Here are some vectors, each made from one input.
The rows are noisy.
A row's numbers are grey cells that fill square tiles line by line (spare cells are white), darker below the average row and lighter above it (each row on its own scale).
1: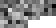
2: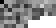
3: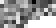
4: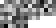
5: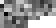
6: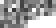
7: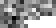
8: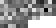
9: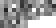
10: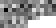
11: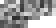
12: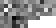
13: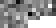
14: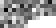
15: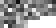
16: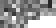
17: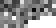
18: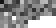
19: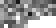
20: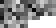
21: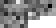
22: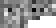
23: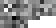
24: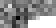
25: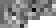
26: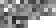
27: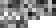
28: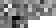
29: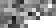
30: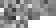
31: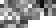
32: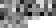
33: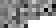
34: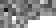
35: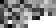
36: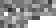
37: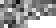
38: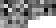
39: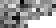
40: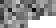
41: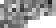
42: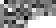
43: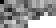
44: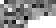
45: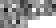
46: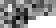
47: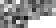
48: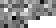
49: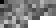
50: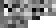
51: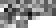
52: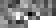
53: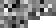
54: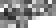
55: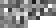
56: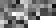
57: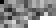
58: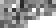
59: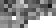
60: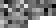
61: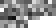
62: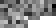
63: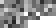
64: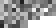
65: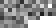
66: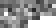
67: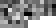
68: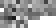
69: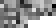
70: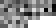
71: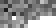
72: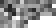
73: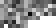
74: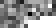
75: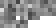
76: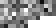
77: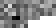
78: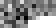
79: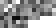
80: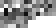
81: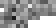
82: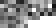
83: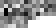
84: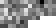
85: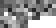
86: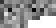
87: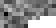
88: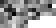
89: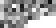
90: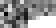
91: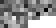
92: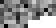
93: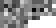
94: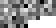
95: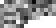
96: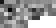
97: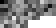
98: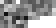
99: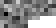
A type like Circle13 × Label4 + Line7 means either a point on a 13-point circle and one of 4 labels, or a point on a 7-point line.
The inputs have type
Label7 × (Line8 × Line8 + Unit).
